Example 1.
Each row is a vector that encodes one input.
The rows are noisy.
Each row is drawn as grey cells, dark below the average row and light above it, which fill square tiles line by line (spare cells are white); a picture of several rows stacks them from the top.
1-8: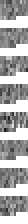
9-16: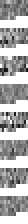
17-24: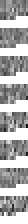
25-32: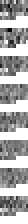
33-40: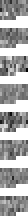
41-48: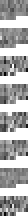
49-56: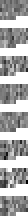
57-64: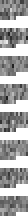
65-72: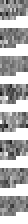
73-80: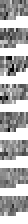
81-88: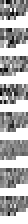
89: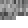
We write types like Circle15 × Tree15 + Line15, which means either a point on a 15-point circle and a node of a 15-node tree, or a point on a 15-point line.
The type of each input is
(Circle6 + Unit) × Tree8 + Line5.
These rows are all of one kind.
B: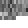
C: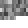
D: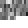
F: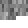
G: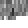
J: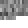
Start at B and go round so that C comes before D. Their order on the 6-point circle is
B, C, J, G, F, D.
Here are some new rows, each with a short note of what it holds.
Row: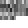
a point on a 6-point circle and a node of an 8-node tree
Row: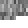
a node of an 8-node tree
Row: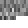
a node of an 8-node tree
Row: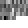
a point on a 5-point line
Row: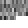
a node of an 8-node tree
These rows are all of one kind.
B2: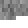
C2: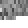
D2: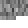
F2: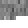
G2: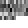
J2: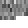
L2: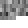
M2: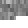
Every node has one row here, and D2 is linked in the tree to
L2.
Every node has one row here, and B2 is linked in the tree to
C2, G2 and L2.
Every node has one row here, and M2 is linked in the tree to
C2 and F2.
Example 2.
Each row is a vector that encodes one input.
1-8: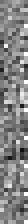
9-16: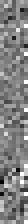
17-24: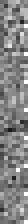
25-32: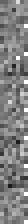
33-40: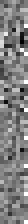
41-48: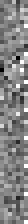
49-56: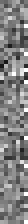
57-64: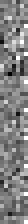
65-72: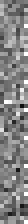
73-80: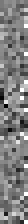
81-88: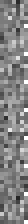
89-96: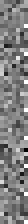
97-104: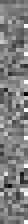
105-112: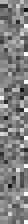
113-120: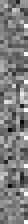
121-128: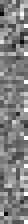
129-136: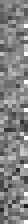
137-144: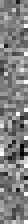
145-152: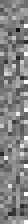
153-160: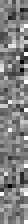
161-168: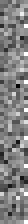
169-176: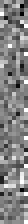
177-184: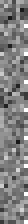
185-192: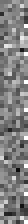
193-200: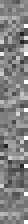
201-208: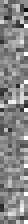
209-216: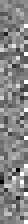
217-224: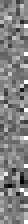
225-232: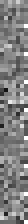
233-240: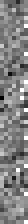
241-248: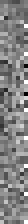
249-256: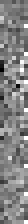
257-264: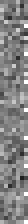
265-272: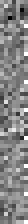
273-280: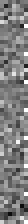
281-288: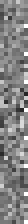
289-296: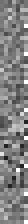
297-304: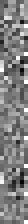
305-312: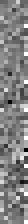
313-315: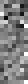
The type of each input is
(Bool × Bool × Bool × Bool + Line5) × Line5.
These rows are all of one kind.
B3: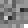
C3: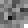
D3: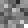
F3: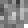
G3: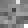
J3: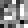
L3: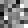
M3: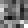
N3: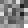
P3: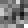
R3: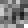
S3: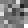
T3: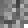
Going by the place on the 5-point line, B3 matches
C3 and L3.
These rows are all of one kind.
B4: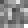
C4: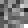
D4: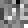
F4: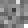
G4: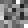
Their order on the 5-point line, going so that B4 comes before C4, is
B4, D4, G4, F4, C4.
